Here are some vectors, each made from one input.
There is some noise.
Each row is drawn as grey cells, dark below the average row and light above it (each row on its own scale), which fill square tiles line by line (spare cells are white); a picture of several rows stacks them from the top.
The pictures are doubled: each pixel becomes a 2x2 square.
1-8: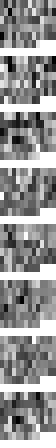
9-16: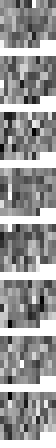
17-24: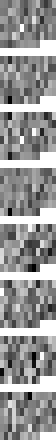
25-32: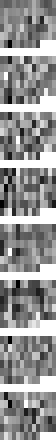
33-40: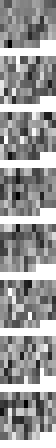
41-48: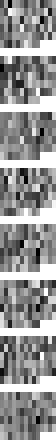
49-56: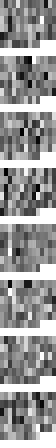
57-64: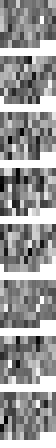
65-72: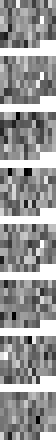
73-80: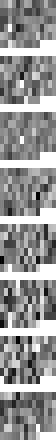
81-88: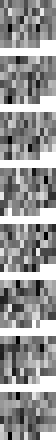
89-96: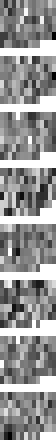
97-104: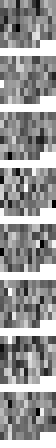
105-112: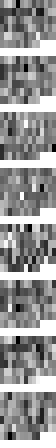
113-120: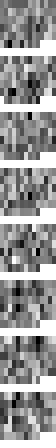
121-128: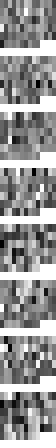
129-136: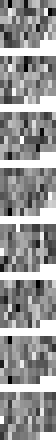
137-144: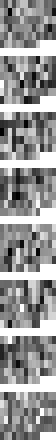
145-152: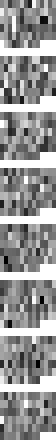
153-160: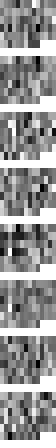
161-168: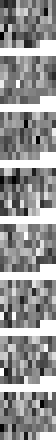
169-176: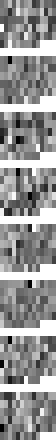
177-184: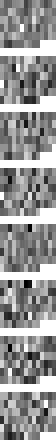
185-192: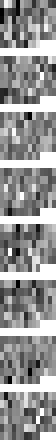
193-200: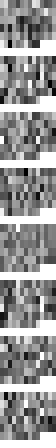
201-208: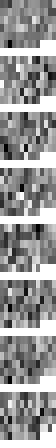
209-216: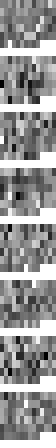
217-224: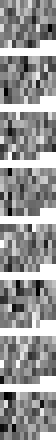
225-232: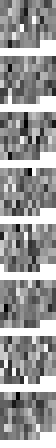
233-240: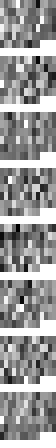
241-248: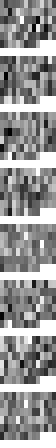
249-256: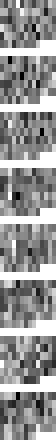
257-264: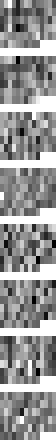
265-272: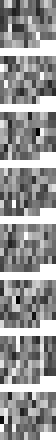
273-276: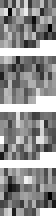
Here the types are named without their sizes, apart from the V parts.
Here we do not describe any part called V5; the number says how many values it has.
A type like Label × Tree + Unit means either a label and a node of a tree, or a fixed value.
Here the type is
Label × Line × (Line + V5) + Tree.
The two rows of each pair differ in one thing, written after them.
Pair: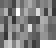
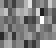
the place on one of the two lines
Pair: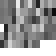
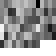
the label
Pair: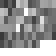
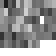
the place on one of the two lines
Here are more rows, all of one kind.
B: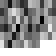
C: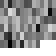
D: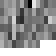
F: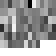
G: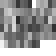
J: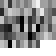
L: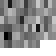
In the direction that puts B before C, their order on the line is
B, G, J, D, L, C, F.
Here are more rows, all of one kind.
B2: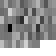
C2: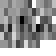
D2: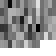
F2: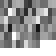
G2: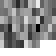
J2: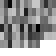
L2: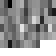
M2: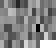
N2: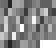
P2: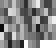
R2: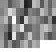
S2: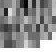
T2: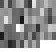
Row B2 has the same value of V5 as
C2, D2, F2 and J2.
